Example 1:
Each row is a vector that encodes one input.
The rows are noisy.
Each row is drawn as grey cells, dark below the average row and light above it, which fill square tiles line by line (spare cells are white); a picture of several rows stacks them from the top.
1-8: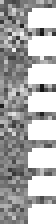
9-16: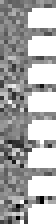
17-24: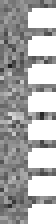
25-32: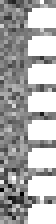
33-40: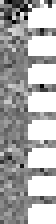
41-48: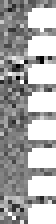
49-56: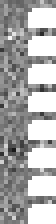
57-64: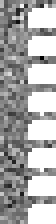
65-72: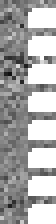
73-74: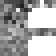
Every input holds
a list of up to two points on a 6-point line.
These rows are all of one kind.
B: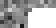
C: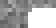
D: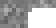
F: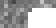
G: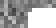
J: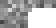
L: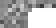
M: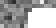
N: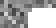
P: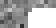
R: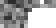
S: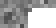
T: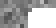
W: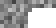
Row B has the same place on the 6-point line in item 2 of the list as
C, F and N.
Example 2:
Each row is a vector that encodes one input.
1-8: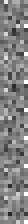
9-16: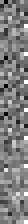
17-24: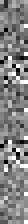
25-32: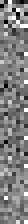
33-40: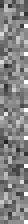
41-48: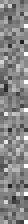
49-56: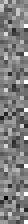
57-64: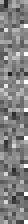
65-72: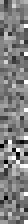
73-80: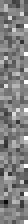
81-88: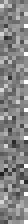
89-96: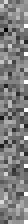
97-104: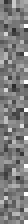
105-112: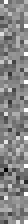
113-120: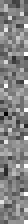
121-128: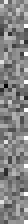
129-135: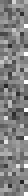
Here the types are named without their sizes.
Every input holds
a list of points on a circle.
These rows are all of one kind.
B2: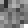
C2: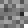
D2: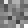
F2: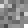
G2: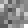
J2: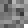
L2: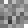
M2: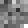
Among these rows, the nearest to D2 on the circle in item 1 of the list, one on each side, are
B2 and L2.
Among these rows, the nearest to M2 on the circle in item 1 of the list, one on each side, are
B2 and J2.
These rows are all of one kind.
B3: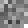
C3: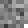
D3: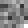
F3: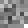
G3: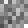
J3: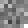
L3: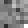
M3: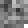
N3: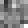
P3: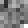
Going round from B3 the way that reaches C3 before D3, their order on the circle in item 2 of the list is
B3, M3, C3, L3, N3, G3, F3, D3, P3, J3.
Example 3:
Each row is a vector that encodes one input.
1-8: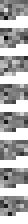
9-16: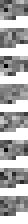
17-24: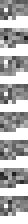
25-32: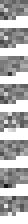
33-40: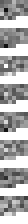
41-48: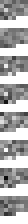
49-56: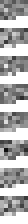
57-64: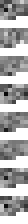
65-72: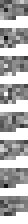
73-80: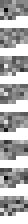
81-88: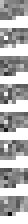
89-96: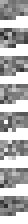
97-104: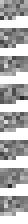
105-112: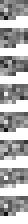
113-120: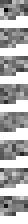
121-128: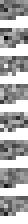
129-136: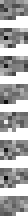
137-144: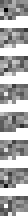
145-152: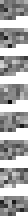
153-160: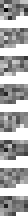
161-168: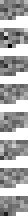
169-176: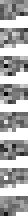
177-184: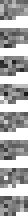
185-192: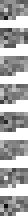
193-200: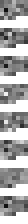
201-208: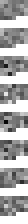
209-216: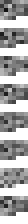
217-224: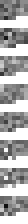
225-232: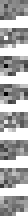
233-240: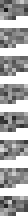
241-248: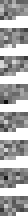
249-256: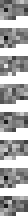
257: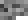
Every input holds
a point on a 5-point line and a node of an 11-node tree.
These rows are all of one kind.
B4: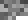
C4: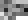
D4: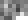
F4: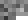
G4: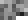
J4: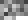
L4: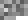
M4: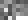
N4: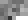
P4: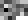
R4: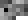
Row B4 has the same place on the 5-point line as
D4 and L4.
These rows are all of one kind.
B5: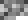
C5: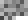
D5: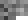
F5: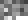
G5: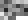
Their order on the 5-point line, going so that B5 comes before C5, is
F5, B5, C5, D5, G5.
